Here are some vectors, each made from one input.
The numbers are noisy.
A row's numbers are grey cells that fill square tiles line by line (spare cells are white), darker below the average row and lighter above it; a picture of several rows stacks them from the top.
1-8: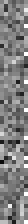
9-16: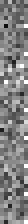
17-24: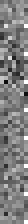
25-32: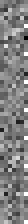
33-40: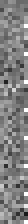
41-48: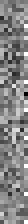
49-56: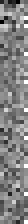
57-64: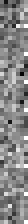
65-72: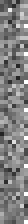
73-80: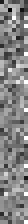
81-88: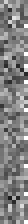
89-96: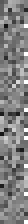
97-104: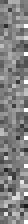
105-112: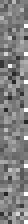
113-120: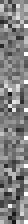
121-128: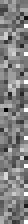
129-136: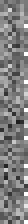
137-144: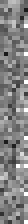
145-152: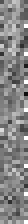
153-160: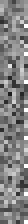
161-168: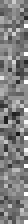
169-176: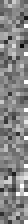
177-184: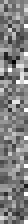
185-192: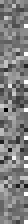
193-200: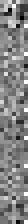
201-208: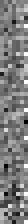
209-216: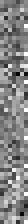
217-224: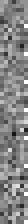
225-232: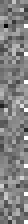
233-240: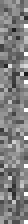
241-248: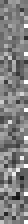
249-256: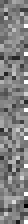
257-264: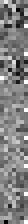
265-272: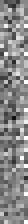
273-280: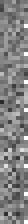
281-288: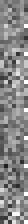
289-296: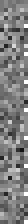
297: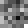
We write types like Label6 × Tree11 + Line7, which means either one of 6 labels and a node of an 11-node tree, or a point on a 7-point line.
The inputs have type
List3(Line8).
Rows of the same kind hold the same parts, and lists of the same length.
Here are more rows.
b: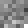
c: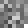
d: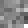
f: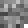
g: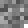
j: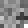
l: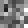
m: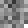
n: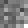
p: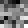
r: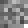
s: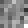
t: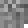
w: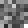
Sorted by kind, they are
b, g, j, s
c, l
d, f, m, n, r, t, w
p

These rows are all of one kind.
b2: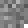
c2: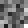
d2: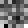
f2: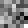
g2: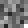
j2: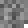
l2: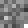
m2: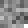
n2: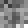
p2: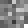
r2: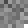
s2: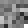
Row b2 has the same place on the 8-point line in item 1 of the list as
j2 and l2.
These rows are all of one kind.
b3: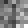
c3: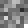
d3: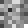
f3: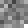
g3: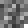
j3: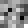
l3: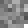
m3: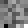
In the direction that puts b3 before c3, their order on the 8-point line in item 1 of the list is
l3, d3, j3, m3, b3, c3, g3, f3.
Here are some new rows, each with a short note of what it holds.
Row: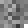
a list of two items
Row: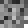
the empty list
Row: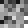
the empty list
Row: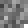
a list of three items
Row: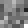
a list of two items
